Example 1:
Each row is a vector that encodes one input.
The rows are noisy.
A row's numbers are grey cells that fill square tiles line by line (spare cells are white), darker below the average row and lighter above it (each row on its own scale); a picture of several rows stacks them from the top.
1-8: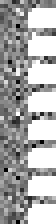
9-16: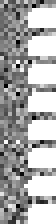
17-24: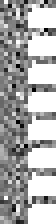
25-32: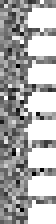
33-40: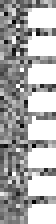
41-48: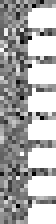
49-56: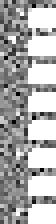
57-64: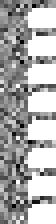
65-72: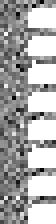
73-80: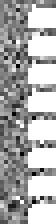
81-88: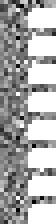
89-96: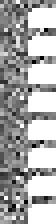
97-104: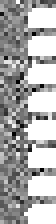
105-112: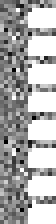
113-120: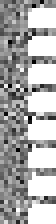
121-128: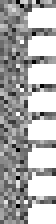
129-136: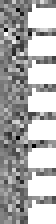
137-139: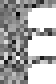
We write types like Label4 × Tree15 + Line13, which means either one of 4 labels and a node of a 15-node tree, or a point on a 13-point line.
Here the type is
Bool × Line9 × Line9.
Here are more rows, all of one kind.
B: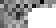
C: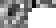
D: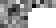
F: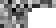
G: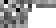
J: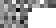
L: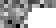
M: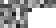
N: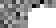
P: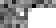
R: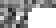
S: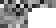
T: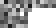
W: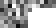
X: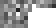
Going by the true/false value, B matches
F, M, S and W.
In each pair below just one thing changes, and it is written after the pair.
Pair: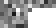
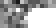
the place on one of the two 9-point lines
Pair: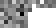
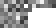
the true/false value
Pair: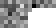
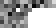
the true/false value
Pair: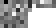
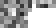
the true/false value
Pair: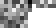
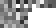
the place on one of the two 9-point lines
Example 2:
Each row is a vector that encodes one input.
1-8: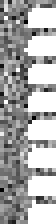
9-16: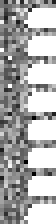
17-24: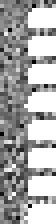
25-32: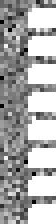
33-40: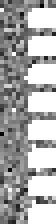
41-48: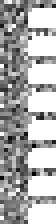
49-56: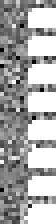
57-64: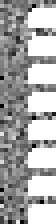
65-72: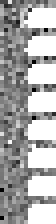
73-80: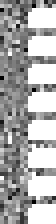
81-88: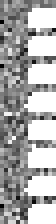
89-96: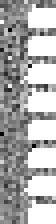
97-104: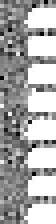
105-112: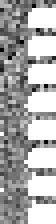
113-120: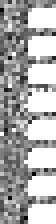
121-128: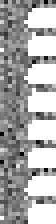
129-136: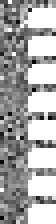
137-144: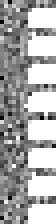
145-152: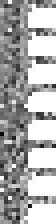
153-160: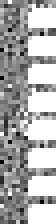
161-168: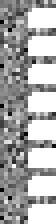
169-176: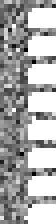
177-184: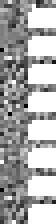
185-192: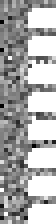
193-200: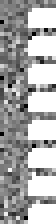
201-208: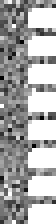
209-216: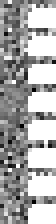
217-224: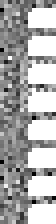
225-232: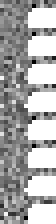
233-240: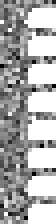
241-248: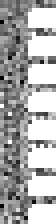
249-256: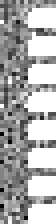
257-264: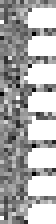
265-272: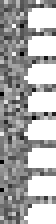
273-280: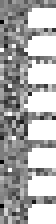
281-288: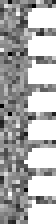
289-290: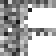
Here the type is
Bool × (Circle19 + Unit).
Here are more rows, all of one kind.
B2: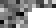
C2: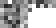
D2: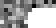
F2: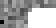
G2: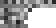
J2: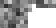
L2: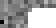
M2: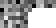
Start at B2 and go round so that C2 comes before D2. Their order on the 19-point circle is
B2, J2, C2, G2, D2, M2, F2, L2.
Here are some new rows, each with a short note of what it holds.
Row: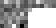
a true/false value
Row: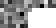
a point on a 19-point circle and a true/false value
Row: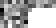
a point on a 19-point circle and a true/false value
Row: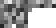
a true/false value
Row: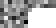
a point on a 19-point circle and a true/false value
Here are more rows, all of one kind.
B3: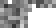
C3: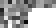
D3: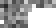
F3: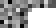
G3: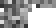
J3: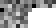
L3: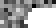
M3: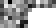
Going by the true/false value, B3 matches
C3 and J3.
